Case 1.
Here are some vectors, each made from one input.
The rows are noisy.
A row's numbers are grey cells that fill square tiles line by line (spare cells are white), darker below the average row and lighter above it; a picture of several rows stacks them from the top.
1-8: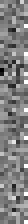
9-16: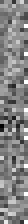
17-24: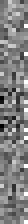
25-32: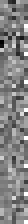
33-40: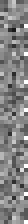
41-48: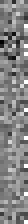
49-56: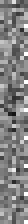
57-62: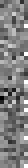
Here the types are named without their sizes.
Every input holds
either a fixed value, or three true/false values.
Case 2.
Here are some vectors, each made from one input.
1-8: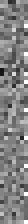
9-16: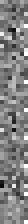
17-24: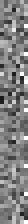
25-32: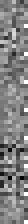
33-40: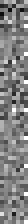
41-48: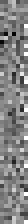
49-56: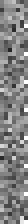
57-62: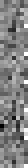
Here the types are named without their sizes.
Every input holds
either a fixed value, or three true/false values.
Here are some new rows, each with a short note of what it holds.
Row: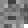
three true/false values
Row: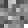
three true/false values
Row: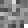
three true/false values
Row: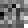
a fixed value
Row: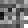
a fixed value
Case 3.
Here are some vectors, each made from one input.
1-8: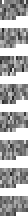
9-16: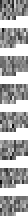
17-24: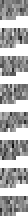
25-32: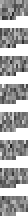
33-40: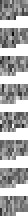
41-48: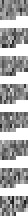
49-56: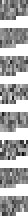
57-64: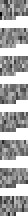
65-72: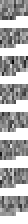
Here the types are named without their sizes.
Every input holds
four true/false values.
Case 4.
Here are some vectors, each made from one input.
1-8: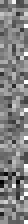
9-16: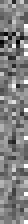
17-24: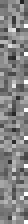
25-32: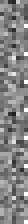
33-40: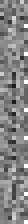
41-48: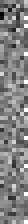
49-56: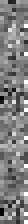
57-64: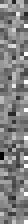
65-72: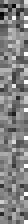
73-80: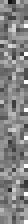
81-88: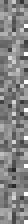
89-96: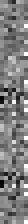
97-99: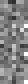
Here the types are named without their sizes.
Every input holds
either a fixed value, or three true/false values.
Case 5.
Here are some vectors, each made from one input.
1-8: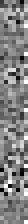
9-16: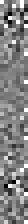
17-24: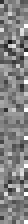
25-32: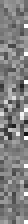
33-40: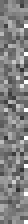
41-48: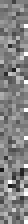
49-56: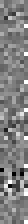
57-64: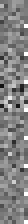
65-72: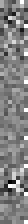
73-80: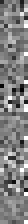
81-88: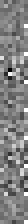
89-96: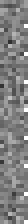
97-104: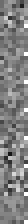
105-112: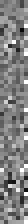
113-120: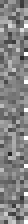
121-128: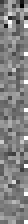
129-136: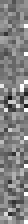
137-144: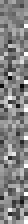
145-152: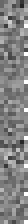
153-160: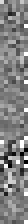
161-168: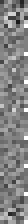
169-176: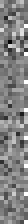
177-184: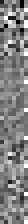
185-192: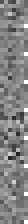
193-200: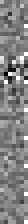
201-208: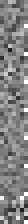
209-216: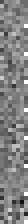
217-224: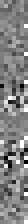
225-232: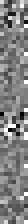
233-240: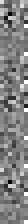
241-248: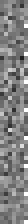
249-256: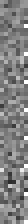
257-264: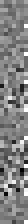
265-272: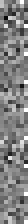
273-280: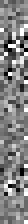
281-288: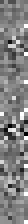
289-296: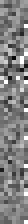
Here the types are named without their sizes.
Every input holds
a point on a circle.
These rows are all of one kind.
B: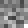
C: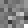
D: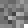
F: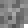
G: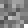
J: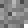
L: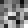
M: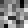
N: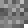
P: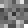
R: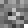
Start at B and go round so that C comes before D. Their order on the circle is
B, M, N, L, C, D, P, G, J, R, F.
